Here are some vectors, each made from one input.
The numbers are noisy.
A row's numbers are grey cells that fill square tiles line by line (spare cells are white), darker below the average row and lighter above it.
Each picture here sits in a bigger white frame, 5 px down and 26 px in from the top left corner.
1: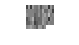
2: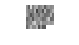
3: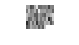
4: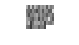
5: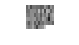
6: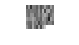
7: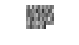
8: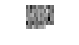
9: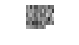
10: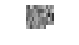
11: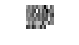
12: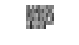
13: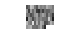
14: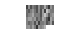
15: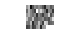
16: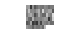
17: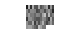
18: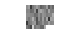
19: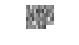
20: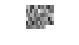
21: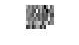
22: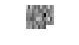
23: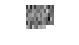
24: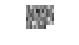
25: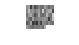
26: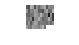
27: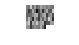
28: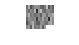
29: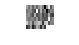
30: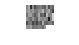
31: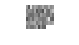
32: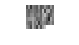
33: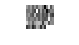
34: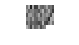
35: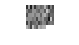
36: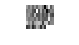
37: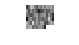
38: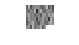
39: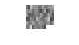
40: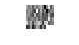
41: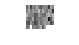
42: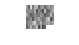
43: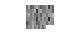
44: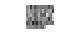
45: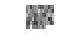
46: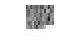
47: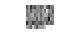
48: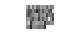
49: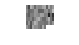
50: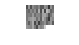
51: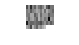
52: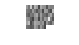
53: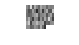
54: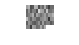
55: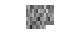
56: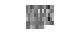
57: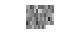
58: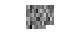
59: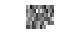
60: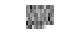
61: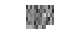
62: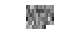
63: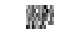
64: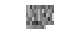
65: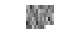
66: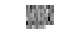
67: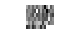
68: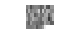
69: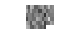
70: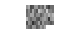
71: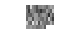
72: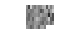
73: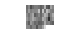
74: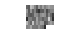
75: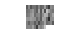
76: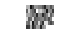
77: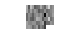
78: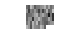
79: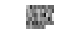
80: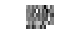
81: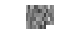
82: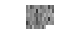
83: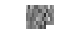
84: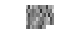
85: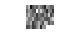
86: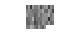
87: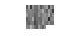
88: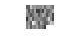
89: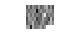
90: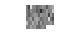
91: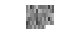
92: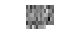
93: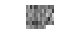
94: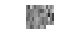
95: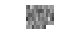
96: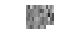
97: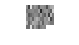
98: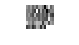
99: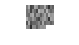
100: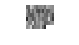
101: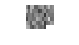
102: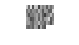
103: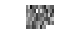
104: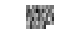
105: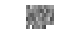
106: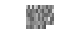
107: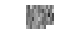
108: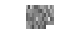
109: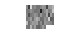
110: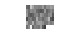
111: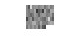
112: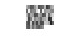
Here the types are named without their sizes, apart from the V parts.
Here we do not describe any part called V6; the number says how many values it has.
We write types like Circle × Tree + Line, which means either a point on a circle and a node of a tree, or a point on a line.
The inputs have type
Bool × (Tree × V6 + Unit).
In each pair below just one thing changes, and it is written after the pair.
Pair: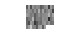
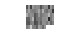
the node of the tree
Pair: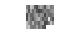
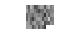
the node of the tree
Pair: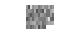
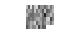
the node of the tree
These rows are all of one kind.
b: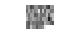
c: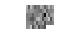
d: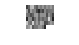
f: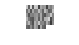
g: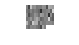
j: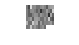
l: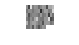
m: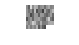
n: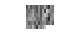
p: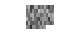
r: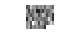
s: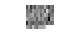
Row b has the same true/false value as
n, p and s.
